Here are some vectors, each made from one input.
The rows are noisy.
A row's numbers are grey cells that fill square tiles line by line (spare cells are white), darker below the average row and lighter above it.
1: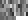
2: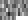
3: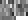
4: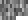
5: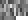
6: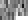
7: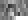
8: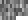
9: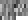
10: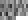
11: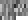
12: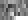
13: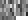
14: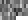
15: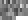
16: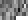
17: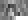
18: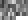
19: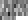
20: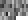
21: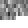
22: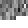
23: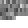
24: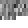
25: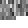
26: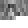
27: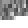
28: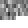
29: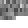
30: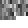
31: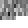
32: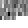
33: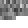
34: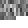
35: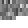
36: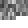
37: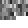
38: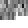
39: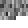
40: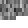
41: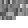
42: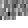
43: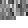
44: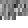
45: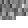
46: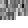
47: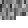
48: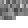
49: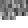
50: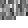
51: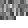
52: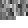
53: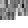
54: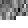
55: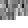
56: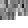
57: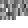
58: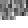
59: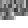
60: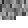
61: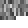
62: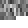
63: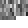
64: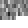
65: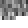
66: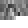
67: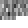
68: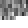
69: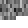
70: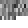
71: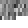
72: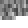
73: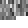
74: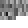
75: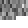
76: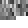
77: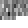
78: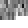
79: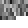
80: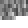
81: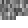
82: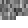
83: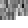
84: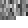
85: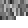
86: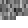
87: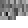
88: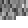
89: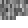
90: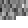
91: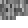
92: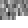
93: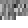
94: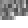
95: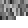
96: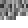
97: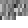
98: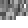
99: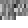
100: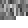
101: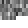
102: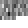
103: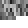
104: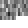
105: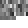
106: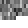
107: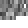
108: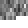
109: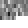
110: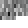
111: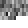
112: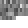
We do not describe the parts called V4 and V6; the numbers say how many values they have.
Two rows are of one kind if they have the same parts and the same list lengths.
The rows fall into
3 kinds.
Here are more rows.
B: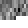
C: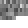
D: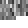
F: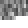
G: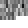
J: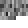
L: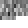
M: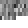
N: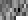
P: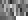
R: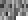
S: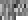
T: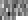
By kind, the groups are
B, C, F, J, N, R
D, P
G, L, M, S, T

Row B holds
a true/false value and a value of V6.
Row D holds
a point on a 5-point line.
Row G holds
a value of V4.
